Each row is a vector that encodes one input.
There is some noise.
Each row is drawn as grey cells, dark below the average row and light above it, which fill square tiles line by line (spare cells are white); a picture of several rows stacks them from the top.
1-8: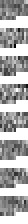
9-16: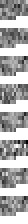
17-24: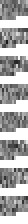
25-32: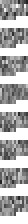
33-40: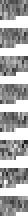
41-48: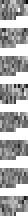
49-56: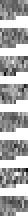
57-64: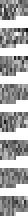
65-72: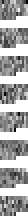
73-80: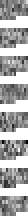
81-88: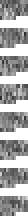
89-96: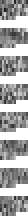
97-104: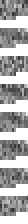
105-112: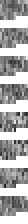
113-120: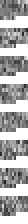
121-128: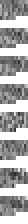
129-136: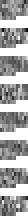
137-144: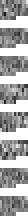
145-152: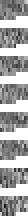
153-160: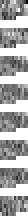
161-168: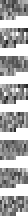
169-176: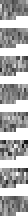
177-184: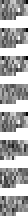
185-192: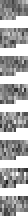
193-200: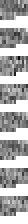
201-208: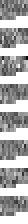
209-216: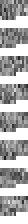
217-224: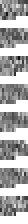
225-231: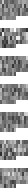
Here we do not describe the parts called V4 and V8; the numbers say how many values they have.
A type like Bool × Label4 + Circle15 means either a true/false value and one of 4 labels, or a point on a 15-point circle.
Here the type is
Bool × Line6 × V4 × V8 + Tree9.
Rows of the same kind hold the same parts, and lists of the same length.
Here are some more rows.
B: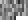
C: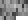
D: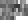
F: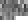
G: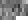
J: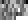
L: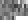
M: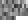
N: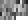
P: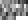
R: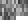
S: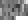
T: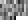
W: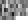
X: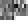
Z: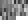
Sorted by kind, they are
B, C, J, N, P, R, T, W, Z
D, F, G, L, M, S, X

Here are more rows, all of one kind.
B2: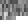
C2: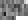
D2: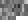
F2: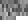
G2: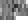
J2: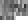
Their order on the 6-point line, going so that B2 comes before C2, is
J2, B2, G2, F2, C2, D2.
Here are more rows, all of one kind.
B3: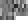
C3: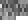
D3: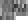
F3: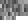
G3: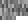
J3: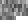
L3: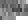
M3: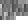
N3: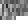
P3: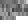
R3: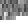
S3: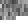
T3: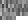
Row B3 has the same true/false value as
F3, P3 and S3.
